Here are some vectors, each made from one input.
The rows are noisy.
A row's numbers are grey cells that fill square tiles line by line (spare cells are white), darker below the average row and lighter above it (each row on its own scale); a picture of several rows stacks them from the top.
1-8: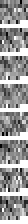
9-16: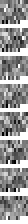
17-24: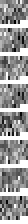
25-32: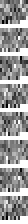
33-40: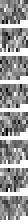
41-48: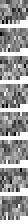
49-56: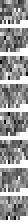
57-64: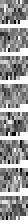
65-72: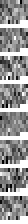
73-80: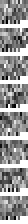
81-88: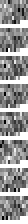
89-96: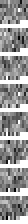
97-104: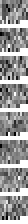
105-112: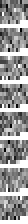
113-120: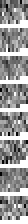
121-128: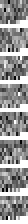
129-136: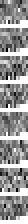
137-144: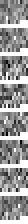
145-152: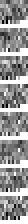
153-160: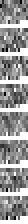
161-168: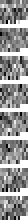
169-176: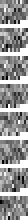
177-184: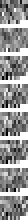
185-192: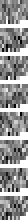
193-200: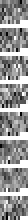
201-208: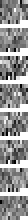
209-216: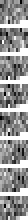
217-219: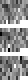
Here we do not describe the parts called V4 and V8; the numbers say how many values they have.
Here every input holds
either a true/false value, a value of V4 and a value of V8, or a list of up to two points on a 6-point line.
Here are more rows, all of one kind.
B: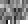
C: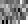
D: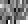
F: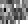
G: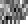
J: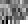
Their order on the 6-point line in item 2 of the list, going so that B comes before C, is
D, G, B, J, C, F.
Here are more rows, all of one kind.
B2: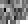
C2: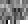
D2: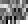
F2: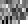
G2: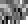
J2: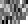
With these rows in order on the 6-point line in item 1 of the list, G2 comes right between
F2 and J2.
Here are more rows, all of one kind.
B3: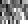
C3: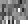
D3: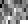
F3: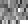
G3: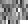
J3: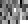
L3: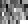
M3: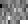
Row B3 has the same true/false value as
C3 and G3.
